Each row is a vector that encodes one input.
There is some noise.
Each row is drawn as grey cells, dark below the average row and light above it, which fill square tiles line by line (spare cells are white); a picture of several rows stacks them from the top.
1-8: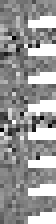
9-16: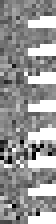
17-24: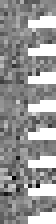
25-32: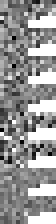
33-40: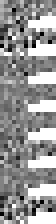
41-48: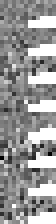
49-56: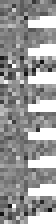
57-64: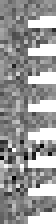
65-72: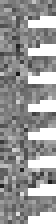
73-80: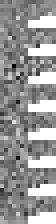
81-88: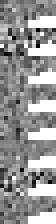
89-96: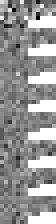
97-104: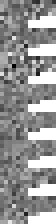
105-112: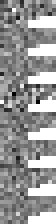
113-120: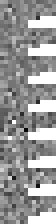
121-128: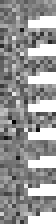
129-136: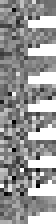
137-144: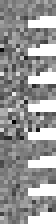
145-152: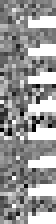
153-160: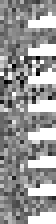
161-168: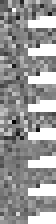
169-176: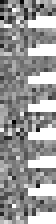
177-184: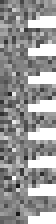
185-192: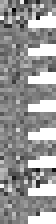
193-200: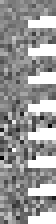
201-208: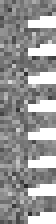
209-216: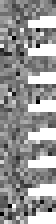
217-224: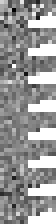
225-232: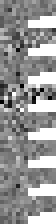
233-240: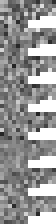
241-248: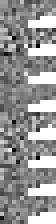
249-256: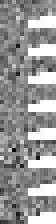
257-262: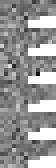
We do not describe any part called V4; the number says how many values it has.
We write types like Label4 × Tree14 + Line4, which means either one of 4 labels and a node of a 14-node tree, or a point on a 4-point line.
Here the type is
(Bool × Line5 + Circle10) × Line5 + V4.
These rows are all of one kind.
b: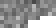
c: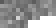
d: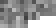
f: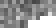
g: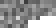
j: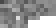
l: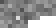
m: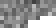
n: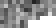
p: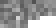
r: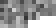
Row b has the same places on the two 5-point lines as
d, m and r.
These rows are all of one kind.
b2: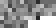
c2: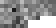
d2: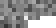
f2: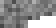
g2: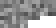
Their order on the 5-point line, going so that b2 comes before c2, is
b2, c2, d2, g2, f2.
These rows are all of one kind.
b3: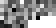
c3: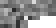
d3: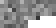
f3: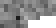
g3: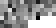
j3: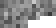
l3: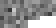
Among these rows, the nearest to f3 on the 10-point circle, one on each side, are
d3 and l3.
